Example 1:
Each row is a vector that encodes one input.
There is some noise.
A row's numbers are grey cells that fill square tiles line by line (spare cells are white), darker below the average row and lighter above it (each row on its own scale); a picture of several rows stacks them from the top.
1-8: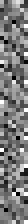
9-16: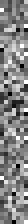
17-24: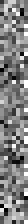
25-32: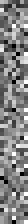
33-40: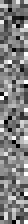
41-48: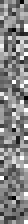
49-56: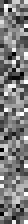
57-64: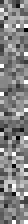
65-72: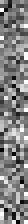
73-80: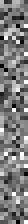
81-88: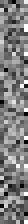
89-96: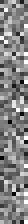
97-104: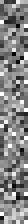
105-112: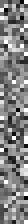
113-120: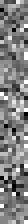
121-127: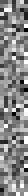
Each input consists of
either a point on a 6-point circle, a point on an 8-point circle and a true/false value, or a fixed value.
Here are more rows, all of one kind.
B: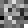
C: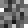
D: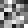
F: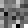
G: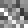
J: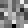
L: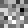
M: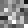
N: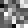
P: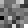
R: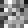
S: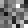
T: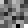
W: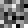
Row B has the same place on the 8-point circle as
F, M and T.
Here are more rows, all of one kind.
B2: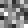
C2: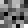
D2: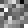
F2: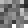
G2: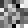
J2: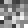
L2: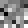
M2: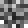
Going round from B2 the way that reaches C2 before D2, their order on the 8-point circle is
B2, M2, C2, D2, L2, F2, J2, G2.
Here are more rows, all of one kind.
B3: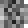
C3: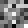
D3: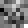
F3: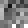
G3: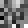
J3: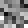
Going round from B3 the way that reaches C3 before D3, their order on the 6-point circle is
B3, F3, C3, G3, D3, J3.
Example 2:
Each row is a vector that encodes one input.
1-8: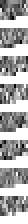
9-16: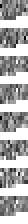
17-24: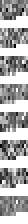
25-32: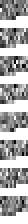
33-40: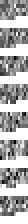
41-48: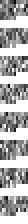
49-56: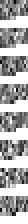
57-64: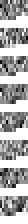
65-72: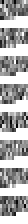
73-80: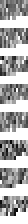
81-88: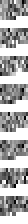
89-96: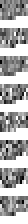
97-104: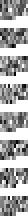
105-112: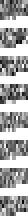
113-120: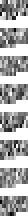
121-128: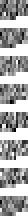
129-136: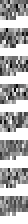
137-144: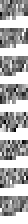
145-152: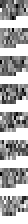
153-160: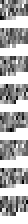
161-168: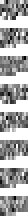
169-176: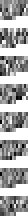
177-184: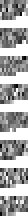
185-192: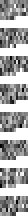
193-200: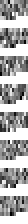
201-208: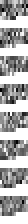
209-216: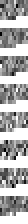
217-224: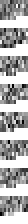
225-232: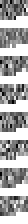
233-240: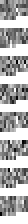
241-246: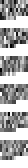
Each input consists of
either a point on an 8-point line, or a point on a 15-point line, or three true/false values.
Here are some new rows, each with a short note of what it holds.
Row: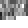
three true/false values
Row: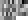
a point on an 8-point line
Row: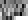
a point on a 15-point line
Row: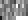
three true/false values
